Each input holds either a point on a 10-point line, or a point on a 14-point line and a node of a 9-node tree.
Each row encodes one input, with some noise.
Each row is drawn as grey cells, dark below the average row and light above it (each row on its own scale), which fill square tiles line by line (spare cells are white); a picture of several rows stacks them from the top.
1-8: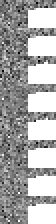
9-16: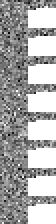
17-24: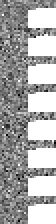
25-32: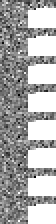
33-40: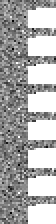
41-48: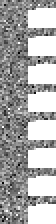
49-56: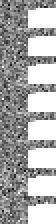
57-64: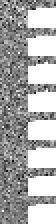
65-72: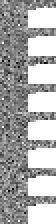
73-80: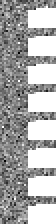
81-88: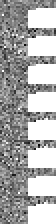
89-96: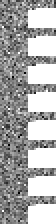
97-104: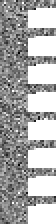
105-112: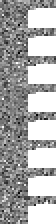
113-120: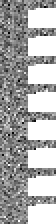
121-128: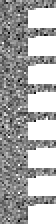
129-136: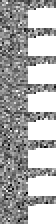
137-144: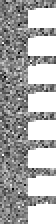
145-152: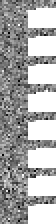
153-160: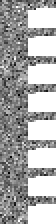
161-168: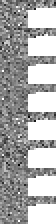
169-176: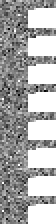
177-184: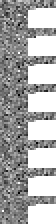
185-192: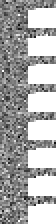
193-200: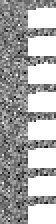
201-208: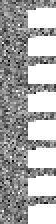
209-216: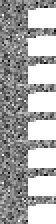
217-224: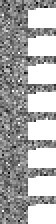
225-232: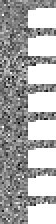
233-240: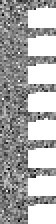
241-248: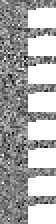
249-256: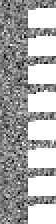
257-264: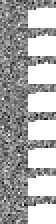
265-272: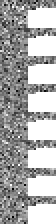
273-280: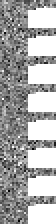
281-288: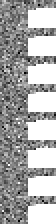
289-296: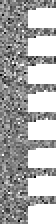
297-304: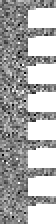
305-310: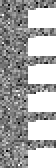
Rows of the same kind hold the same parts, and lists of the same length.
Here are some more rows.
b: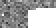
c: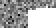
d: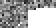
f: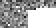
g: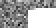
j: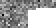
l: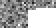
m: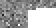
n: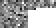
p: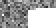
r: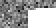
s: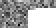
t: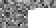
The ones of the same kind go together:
b, g, p, r, s, t
c, d, f, j, l, m, n

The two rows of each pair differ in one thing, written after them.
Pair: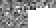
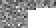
the place on the 14-point line
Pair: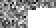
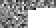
the node of the tree
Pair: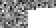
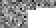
the place on the 14-point line
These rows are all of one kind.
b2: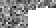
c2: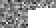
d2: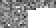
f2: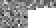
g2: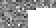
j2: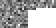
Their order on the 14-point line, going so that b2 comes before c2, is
b2, j2, c2, d2, f2, g2.
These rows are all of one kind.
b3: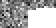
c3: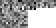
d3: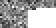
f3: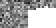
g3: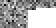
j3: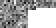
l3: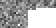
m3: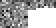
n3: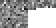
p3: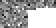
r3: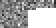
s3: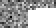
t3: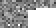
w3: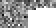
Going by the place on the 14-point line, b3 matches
m3, p3 and r3.
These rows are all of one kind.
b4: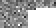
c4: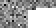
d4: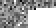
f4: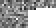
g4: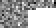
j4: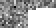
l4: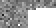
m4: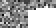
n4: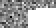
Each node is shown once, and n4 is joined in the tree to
g4.
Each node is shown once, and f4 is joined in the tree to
g4.
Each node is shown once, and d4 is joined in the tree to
b4 and c4.
